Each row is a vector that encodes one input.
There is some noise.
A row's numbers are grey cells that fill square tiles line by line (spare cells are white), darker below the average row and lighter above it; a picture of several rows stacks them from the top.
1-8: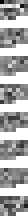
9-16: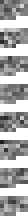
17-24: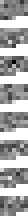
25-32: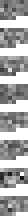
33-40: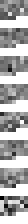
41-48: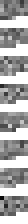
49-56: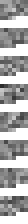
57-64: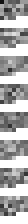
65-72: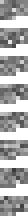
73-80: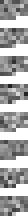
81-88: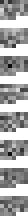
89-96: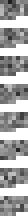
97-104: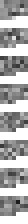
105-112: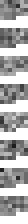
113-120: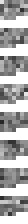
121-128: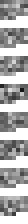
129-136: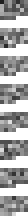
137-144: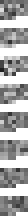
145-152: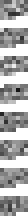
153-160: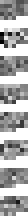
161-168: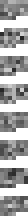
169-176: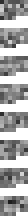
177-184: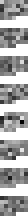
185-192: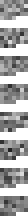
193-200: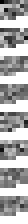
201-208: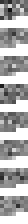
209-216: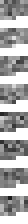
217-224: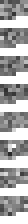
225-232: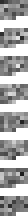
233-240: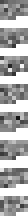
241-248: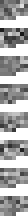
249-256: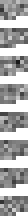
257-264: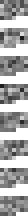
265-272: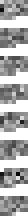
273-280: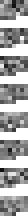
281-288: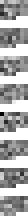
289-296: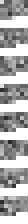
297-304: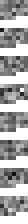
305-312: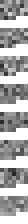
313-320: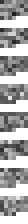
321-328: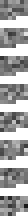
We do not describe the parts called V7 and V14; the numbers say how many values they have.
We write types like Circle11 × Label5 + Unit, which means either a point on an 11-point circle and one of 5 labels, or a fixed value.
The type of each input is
(Line10 + V7) × V14 + Line13.
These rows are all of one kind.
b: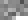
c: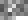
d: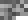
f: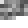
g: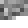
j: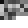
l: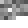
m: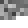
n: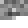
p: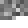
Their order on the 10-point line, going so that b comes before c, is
m, p, b, f, g, d, n, j, l, c.
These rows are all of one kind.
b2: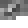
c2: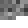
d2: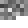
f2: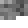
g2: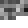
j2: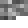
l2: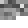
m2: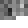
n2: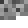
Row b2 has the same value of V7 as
d2 and l2.
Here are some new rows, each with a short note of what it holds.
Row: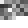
a point on a 10-point line and a value of V14
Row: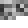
a value of V7 and a value of V14
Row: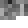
a value of V7 and a value of V14
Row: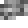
a point on a 10-point line and a value of V14
